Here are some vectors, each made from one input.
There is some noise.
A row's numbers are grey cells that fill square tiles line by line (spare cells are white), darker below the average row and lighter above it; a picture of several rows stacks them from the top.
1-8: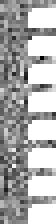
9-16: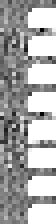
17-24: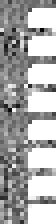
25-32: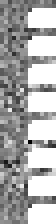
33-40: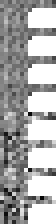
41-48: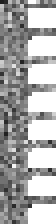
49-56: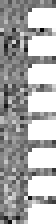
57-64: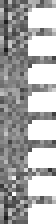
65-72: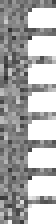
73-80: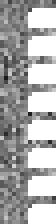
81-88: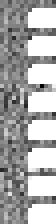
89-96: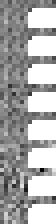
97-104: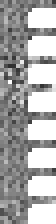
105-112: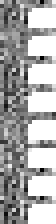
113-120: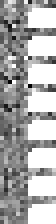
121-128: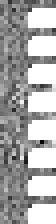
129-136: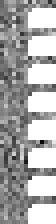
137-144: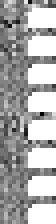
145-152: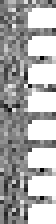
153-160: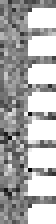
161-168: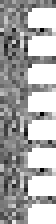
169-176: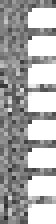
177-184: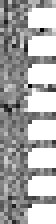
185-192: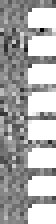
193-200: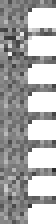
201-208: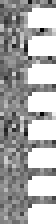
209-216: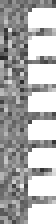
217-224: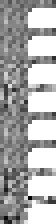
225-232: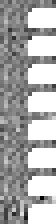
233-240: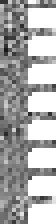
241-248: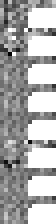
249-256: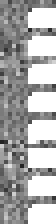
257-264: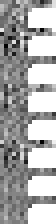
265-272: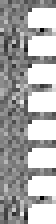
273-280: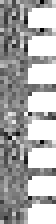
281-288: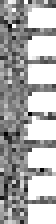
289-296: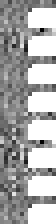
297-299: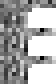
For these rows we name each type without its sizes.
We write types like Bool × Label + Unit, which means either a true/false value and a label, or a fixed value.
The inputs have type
Line.
